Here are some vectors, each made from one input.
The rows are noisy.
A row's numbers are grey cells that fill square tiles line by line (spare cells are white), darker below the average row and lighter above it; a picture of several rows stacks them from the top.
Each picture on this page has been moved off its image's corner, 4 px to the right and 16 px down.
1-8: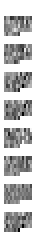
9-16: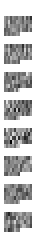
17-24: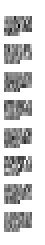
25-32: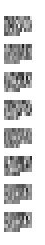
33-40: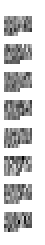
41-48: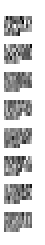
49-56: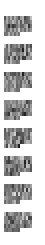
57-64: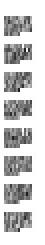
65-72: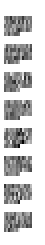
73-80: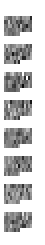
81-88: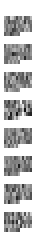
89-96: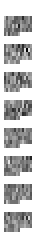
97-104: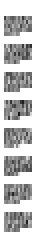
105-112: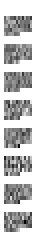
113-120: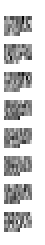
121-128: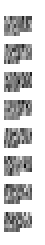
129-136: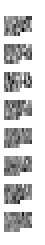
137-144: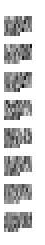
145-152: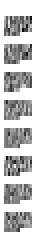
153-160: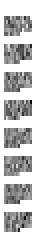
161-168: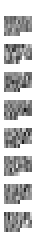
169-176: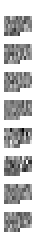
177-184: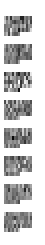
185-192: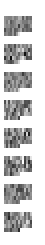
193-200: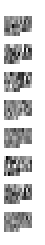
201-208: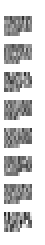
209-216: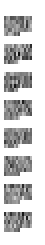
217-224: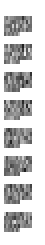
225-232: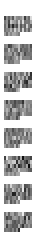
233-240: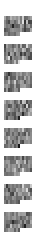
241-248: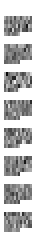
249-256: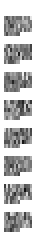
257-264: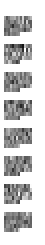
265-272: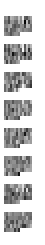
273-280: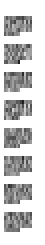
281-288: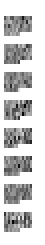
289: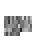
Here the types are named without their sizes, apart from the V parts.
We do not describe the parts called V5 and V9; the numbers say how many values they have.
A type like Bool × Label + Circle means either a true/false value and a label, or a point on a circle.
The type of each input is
(Bool × Label × V5 + V9) × Label.
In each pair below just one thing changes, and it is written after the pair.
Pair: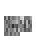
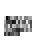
the true/false value
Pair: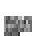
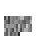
one of the two labels
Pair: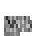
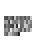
one of the two labels
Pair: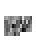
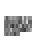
the value of V5
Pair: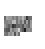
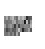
the true/false value
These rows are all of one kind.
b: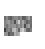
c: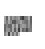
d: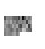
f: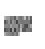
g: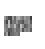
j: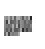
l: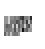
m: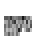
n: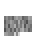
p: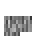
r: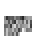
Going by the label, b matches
c, m, n and r.
